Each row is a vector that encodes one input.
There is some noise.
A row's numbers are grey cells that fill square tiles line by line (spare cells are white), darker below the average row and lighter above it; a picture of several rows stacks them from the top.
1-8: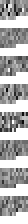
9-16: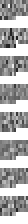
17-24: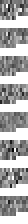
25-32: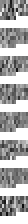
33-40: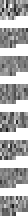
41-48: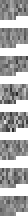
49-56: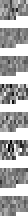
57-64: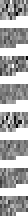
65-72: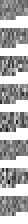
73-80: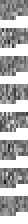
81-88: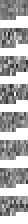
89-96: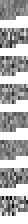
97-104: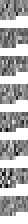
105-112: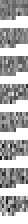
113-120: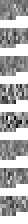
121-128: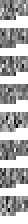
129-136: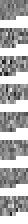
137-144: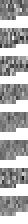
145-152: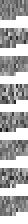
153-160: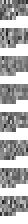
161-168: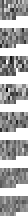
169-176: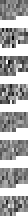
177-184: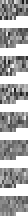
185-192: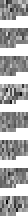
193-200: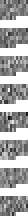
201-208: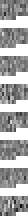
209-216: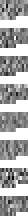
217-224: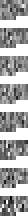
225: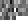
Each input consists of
either one of 9 labels, or one of 12 labels and a true/false value.
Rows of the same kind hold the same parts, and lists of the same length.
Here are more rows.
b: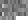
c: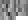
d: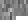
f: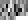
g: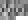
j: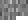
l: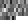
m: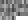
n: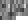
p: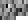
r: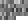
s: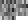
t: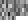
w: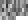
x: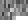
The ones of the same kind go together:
b, c, d, f, g, j, m, s, t, w, x
l, n, p, r

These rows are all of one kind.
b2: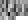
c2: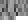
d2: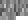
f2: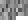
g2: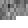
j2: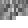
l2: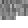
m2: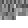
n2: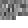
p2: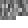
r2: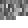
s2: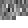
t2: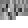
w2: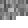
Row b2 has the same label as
c2, r2, t2 and w2.
